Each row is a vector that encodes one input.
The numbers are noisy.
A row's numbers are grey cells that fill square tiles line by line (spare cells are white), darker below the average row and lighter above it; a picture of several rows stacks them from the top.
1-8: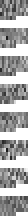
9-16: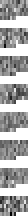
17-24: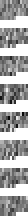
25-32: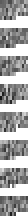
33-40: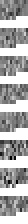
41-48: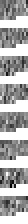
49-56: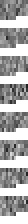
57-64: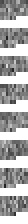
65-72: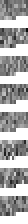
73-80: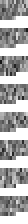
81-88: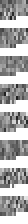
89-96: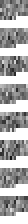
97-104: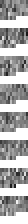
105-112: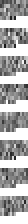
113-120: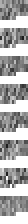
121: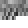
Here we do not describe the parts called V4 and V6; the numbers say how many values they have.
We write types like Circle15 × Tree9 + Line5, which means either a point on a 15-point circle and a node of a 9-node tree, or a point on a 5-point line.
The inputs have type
Bool × (Line5 + V4 × V6).
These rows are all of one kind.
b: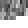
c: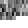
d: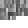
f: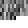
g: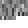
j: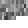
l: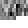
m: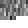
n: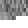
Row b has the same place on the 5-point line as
d and n.
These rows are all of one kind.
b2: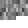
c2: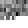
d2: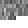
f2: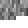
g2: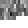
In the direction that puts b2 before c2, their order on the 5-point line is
b2, c2, f2, d2, g2.
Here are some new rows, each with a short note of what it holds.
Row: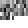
a true/false value, a value of V4 and a value of V6
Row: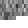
a true/false value, a value of V4 and a value of V6
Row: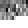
a true/false value, a value of V4 and a value of V6
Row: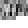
a true/false value, a value of V4 and a value of V6
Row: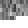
a true/false value, a value of V4 and a value of V6
